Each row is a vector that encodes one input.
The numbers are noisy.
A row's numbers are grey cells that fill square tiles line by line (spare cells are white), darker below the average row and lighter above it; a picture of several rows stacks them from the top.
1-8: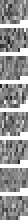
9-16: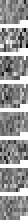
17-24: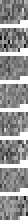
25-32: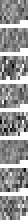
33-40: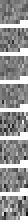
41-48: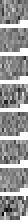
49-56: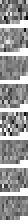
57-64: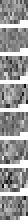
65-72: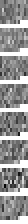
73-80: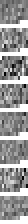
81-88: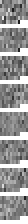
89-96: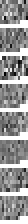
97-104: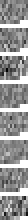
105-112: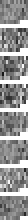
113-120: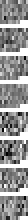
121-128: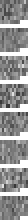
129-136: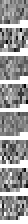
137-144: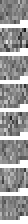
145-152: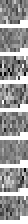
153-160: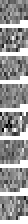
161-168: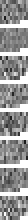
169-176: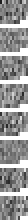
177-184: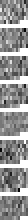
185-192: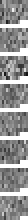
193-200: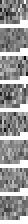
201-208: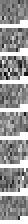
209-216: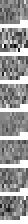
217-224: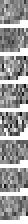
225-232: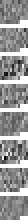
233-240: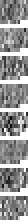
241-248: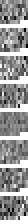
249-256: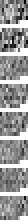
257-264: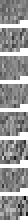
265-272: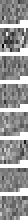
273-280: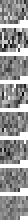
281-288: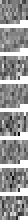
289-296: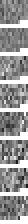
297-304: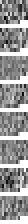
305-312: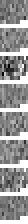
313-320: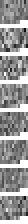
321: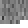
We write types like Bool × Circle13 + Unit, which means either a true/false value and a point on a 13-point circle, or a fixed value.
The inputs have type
((Bool × Bool × Bool × Bool + Unit) × (Circle8 + Tree12) + Tree9) × Circle8.
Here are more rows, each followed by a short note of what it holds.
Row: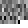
a point on an 8-point circle and a node of a 9-node tree
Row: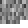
a point on each of two 8-point circles and four true/false values
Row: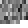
a point on each of two 8-point circles
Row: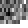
a point on an 8-point circle, a node of a 12-node tree and four true/false values
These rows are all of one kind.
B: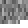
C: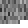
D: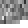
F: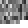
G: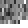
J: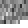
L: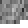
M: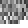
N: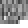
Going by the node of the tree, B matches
G, J and L.
